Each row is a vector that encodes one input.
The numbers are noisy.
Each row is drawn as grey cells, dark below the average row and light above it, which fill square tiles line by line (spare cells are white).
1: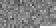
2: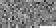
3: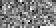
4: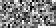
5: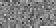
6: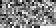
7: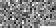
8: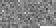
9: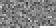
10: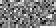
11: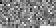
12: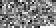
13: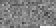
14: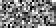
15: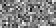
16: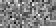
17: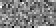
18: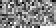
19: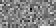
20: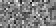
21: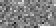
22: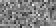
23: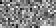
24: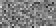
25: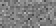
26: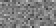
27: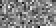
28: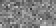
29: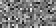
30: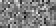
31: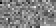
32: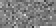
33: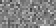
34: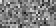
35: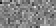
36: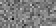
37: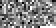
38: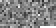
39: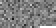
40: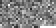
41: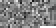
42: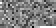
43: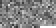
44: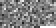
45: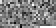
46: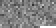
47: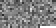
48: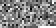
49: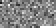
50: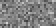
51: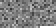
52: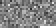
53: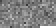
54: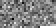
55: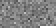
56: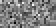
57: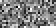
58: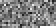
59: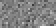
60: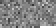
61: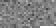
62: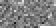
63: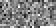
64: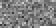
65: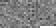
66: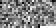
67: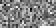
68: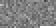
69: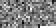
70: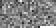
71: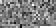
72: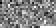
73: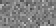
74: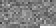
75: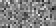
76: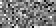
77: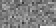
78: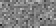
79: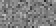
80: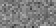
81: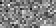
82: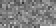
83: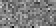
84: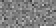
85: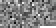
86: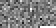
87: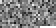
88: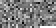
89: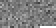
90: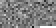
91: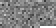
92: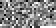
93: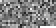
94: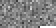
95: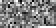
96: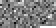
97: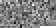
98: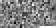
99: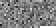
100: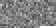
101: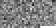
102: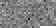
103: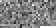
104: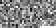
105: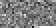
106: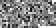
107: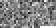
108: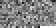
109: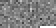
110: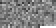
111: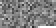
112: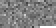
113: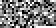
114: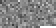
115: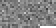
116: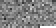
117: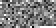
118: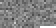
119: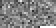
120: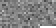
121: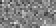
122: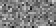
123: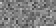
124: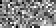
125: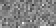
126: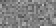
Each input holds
either a point on each of two 3-point lines, or a list of up to three points on a 5-point line.
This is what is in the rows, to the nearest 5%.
About 20% of them hold a point on each of two 3-point lines. The rest are lists of up to three points on a 5-point line: about 5% of all rows are empty, 25% hold one, 20% two and 30% three.
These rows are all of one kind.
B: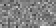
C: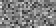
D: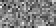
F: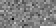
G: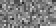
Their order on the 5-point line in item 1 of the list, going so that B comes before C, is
D, G, F, B, C.
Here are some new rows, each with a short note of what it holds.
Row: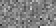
a list of one item
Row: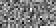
a list of one item
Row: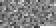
the empty list
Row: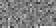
a list of three items
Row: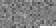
a list of three items
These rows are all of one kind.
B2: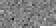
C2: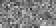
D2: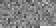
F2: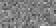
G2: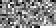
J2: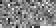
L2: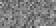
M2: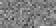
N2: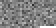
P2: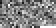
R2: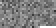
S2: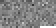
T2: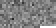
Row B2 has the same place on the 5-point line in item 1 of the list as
F2 and M2.
